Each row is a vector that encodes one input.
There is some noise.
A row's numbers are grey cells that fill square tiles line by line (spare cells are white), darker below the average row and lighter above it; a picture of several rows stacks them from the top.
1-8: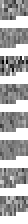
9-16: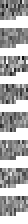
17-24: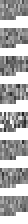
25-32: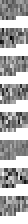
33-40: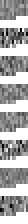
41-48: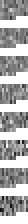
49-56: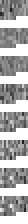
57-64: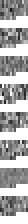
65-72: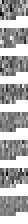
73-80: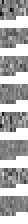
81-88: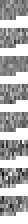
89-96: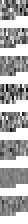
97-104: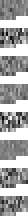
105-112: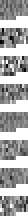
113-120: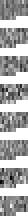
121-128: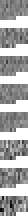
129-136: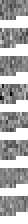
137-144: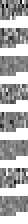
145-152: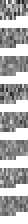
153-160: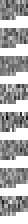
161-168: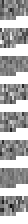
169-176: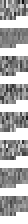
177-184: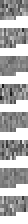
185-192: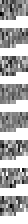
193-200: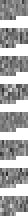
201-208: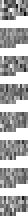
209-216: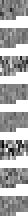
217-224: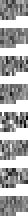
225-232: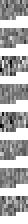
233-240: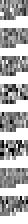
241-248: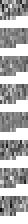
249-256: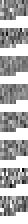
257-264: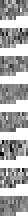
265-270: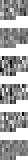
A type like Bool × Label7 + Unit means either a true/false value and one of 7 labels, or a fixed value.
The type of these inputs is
Bool × List3(Line8).
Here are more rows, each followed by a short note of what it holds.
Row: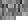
a true/false value, together with a list of one item
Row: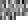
a true/false value, together with a list of two items
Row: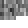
a true/false value, together with a list of two items
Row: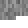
a true/false value, together with a list of three items
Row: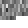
a true/false value, together with the empty list
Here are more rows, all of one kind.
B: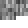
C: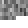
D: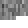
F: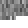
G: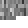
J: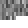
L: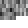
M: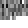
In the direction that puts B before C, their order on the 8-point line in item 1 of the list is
D, L, M, B, C, F, G, J.
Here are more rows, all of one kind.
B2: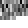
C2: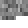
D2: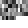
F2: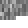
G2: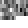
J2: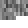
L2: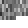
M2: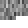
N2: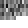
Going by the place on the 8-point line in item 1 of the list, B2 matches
C2, D2 and L2.
